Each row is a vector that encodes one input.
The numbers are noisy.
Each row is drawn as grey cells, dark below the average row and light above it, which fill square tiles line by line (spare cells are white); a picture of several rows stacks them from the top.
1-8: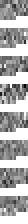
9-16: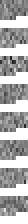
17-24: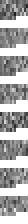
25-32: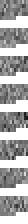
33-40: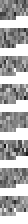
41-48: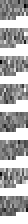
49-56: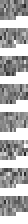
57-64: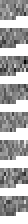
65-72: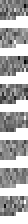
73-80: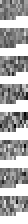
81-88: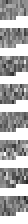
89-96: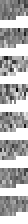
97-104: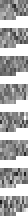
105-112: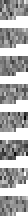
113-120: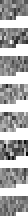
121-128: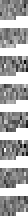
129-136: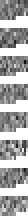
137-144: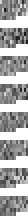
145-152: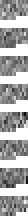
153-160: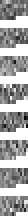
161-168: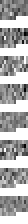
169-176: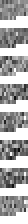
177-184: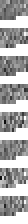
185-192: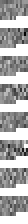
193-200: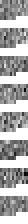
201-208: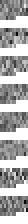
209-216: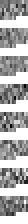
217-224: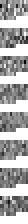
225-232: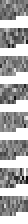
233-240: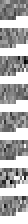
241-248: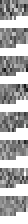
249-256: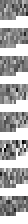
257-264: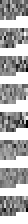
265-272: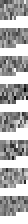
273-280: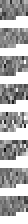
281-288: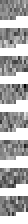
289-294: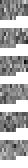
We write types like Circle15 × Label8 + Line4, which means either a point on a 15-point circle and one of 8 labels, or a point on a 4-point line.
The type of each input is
List2(Line12).
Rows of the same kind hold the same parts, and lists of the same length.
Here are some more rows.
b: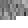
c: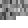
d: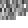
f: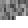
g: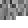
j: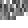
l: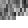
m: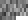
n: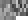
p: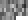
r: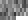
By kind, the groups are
b, d, n, p
c, f, g, l, m, r
j

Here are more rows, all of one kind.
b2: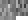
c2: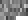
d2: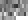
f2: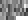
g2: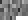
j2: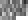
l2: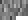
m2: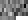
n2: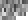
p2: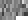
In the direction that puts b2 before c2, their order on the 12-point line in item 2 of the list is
j2, m2, n2, b2, c2, l2, g2, f2, p2, d2.
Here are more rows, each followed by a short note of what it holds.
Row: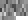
a list of two items
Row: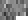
a list of one item
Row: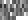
the empty list
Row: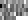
the empty list
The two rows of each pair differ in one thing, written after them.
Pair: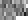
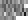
the place on the 12-point line in item 1 of the list
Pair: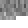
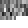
the place on the 12-point line in item 1 of the list
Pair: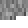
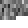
the place on the 12-point line in item 2 of the list
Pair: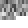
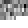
the place on the 12-point line in item 1 of the list
